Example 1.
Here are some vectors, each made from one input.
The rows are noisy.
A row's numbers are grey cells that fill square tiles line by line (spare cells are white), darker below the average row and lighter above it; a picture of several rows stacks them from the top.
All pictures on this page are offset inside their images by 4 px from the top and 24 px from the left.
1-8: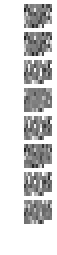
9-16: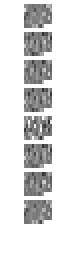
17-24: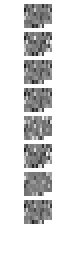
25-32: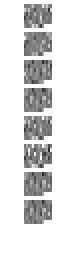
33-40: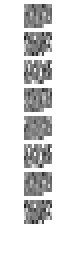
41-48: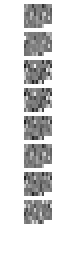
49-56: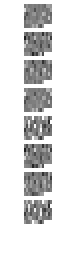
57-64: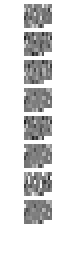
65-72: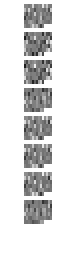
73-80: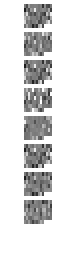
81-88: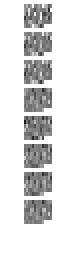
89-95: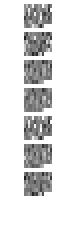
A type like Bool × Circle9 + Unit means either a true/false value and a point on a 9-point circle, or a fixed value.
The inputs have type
Line7.
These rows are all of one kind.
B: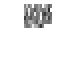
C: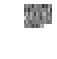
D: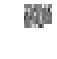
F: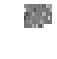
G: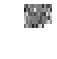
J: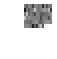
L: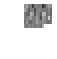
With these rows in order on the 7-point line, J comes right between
C and G.
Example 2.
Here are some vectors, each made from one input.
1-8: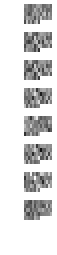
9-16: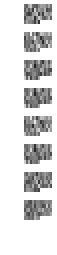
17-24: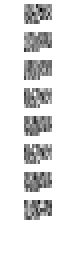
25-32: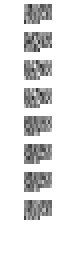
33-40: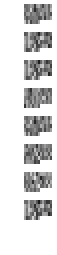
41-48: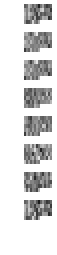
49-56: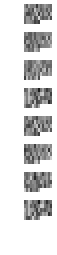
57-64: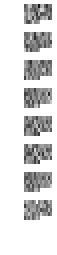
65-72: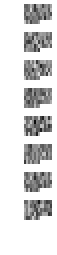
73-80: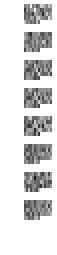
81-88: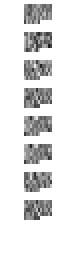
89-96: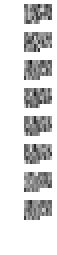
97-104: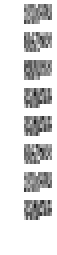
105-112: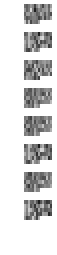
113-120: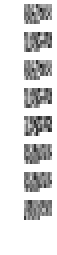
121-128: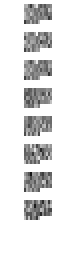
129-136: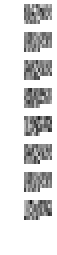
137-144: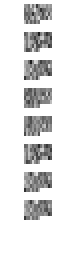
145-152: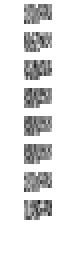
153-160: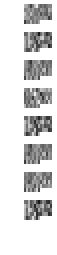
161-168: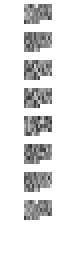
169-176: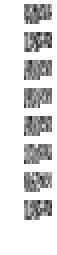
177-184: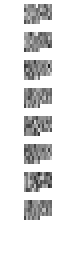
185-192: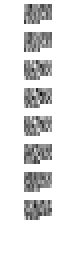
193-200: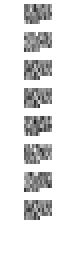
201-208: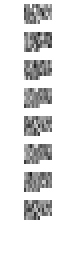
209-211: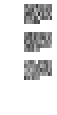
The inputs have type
Tree7.
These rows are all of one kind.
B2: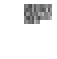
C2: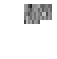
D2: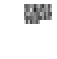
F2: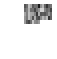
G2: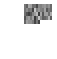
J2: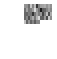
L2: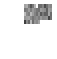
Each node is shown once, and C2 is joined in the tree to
B2, G2 and L2.
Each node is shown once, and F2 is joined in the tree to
L2.
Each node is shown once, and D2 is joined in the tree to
B2.
